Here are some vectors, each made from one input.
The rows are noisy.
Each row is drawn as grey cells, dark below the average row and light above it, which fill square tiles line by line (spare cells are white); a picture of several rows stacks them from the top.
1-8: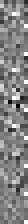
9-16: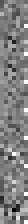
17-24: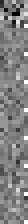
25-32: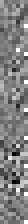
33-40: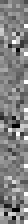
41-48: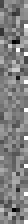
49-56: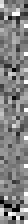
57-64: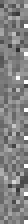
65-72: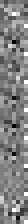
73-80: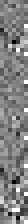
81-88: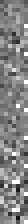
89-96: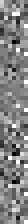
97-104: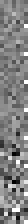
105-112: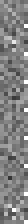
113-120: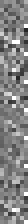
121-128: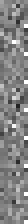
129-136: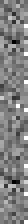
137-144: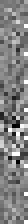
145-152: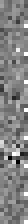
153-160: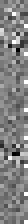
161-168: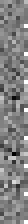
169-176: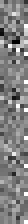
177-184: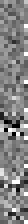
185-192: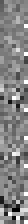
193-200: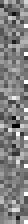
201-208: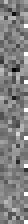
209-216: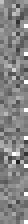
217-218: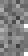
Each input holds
three true/false values, together with either a point on an 8-point circle, or a point on a 9-point line.
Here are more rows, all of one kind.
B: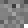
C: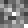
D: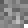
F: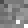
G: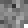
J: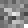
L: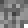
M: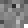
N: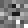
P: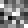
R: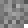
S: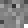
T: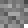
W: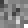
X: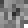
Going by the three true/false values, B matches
C, G, M and S.
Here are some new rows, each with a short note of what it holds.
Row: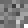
a point on an 8-point circle and three true/false values
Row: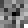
a point on an 8-point circle and three true/false values
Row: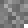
a point on an 8-point circle and three true/false values
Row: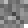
a point on a 9-point line and three true/false values
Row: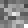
a point on an 8-point circle and three true/false values
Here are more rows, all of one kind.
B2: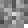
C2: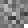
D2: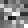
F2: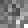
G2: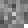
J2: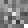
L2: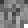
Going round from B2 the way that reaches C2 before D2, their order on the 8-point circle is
B2, G2, J2, C2, L2, D2, F2.
